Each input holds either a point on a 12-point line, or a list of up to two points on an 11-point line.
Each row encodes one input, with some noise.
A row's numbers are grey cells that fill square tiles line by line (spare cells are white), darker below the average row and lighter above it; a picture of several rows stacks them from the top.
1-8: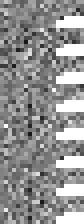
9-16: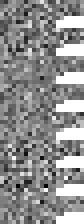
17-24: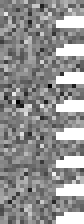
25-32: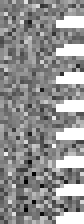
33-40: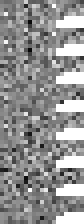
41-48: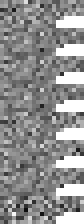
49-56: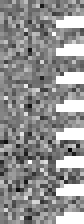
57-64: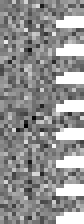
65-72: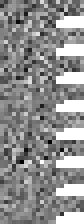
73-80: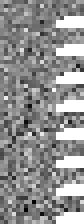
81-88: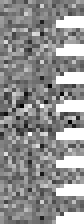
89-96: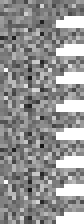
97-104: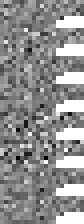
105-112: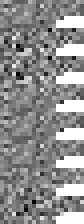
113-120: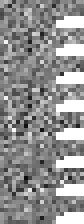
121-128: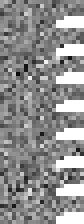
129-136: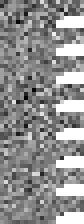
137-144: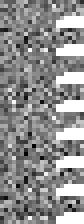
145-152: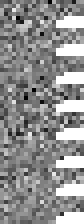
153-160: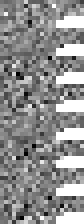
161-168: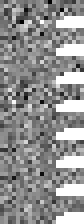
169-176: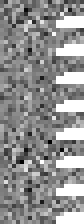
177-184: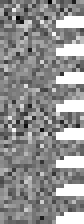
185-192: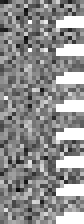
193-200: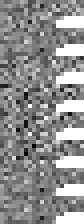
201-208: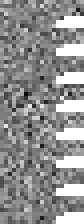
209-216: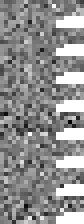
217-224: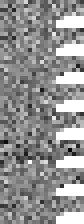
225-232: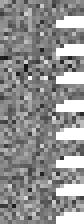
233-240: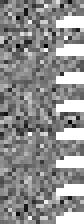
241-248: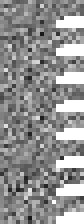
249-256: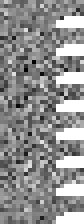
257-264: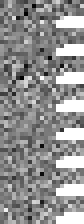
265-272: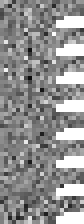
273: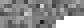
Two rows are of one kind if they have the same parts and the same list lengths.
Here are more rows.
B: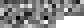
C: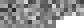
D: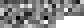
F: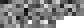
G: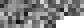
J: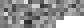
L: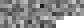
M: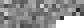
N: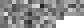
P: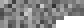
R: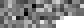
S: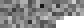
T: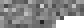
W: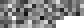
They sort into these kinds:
B, D
C, J, L, N, S
F, G, R, W
M, P, T

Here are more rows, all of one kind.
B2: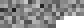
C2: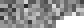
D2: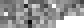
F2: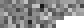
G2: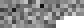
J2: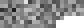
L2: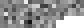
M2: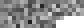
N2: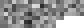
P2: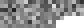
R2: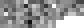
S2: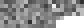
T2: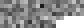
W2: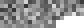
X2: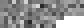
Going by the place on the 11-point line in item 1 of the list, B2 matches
C2, G2, J2 and W2.
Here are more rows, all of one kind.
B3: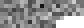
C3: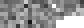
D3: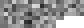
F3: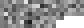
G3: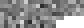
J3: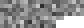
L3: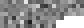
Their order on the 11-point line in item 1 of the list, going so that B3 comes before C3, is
B3, J3, G3, C3, L3, F3, D3.
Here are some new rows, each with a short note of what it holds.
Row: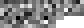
the empty list
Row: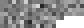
a list of two items
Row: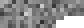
a list of one item
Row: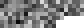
a point on a 12-point line
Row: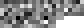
the empty list
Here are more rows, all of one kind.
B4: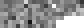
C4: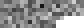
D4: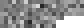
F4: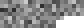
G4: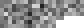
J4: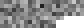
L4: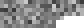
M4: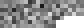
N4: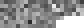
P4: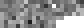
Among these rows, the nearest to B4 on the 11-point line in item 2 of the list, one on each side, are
N4 and P4.
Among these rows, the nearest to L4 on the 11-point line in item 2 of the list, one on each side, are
F4 and P4.
